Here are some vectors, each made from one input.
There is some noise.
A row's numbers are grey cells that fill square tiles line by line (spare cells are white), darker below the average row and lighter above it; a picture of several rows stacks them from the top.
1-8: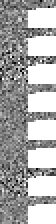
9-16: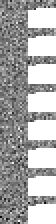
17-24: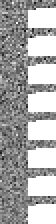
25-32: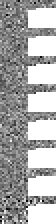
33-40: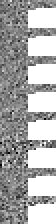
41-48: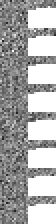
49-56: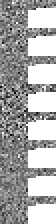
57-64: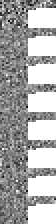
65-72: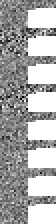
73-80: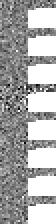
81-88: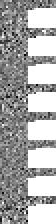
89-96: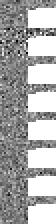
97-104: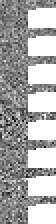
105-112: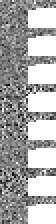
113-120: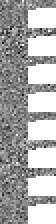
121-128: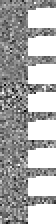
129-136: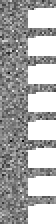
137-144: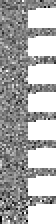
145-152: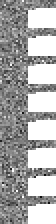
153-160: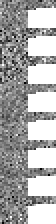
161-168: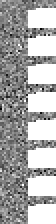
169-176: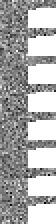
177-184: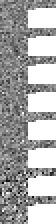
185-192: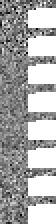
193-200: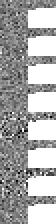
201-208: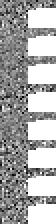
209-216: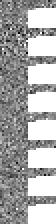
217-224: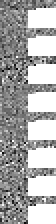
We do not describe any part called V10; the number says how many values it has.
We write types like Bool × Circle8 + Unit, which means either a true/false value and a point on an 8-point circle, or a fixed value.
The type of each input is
Label9 × List2(V10) + Line8.
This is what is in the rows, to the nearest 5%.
About 85% of them hold one of 9 labels, together with a list of up to two values of V10. The rest hold a point on an 8-point line.
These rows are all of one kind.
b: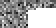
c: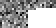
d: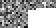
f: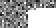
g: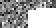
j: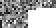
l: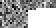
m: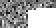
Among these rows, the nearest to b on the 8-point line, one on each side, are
f and m.
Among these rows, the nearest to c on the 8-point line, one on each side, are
g and m.
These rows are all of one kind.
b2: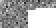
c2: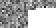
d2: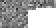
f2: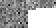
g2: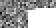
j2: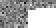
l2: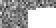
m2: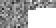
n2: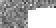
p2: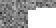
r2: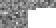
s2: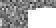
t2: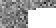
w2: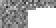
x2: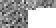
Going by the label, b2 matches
j2, l2, n2 and w2.
